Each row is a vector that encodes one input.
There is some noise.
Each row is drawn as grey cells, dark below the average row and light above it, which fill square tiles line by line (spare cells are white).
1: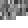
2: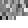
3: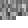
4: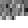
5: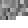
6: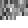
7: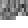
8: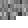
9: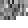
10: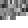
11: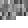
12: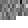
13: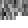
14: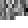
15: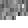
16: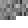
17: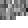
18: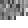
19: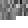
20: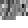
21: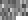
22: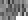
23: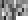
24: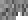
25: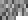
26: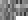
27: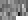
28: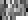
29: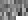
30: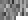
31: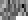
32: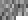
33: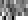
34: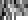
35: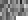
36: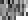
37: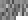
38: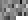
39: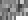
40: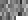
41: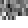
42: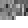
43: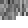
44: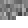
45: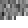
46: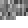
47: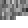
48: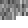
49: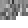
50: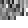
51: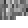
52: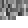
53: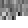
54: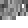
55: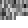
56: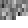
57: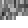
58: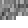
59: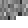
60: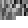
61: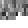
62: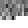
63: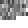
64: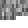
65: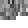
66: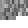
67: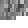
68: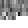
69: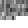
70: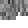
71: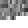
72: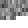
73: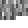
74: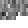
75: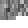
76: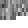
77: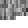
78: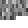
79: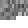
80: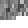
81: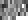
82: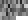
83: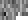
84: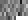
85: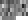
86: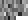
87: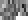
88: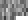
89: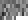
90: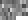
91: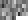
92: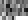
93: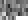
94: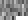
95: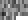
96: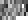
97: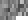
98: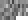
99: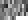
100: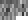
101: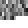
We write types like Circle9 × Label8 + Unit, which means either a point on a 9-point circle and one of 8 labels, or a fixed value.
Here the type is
Line13 + Line14.
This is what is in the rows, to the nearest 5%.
About 45% of them hold a point on a 13-point line. The rest hold a point on a 14-point line.
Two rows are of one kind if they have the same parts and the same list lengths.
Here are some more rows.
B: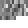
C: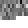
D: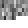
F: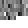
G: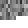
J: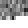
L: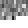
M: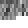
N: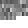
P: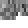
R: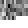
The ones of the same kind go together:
B, M, N, P
C, D, F, G, J, L, R

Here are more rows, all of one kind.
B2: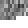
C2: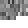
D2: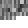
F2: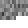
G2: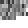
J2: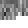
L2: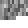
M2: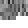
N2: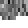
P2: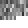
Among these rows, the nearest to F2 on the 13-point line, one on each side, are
B2 and M2.
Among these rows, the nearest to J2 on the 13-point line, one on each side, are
G2 and N2.
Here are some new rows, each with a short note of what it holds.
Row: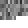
a point on a 14-point line
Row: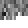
a point on a 13-point line
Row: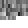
a point on a 14-point line
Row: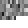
a point on a 13-point line
